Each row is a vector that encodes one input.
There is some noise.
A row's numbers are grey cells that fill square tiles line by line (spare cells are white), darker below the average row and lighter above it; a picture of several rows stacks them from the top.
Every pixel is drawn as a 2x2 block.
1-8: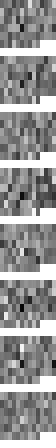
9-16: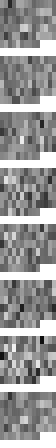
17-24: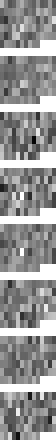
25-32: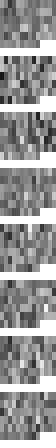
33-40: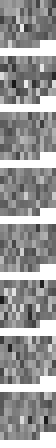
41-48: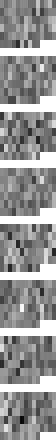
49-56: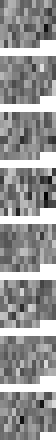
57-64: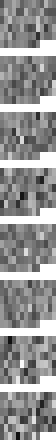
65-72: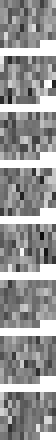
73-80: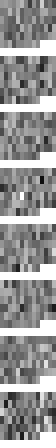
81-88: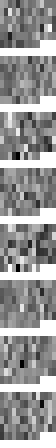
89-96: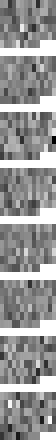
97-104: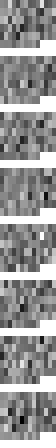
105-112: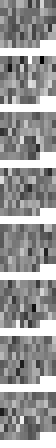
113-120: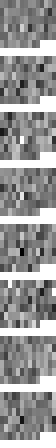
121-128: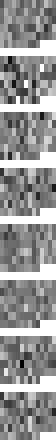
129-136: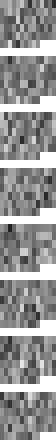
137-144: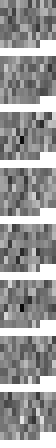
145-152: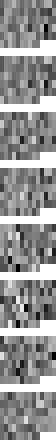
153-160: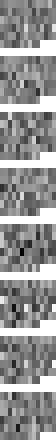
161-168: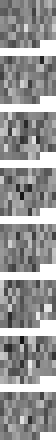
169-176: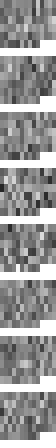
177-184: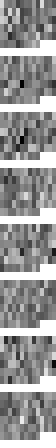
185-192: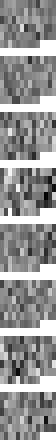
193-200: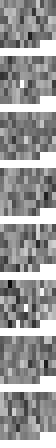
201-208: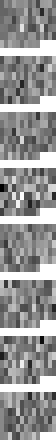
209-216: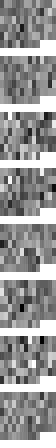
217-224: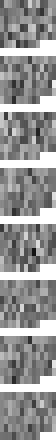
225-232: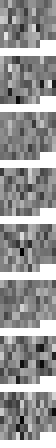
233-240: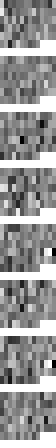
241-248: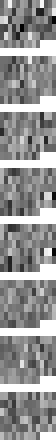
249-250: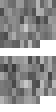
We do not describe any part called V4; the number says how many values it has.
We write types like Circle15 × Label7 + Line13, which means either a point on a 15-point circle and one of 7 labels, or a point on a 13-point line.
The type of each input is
Bool × Bool × Bool × Bool + List2(Line7) × V4.
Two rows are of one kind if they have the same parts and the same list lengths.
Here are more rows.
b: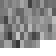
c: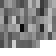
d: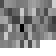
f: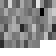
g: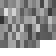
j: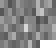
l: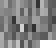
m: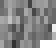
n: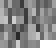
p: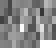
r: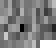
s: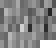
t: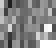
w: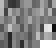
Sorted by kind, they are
b, g, j, l, m, p, s
c, n
d, f, r
t, w

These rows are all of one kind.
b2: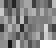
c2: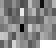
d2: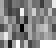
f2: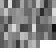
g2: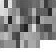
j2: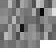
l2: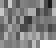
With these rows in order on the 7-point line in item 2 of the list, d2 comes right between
c2 and f2.
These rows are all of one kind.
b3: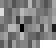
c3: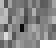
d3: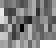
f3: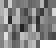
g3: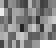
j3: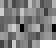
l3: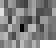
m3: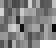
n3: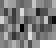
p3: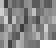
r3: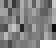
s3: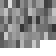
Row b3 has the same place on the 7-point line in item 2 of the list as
f3, g3 and p3.
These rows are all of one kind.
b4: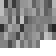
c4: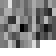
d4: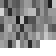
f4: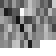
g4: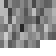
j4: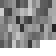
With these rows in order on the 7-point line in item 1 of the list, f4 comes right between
c4 and j4.
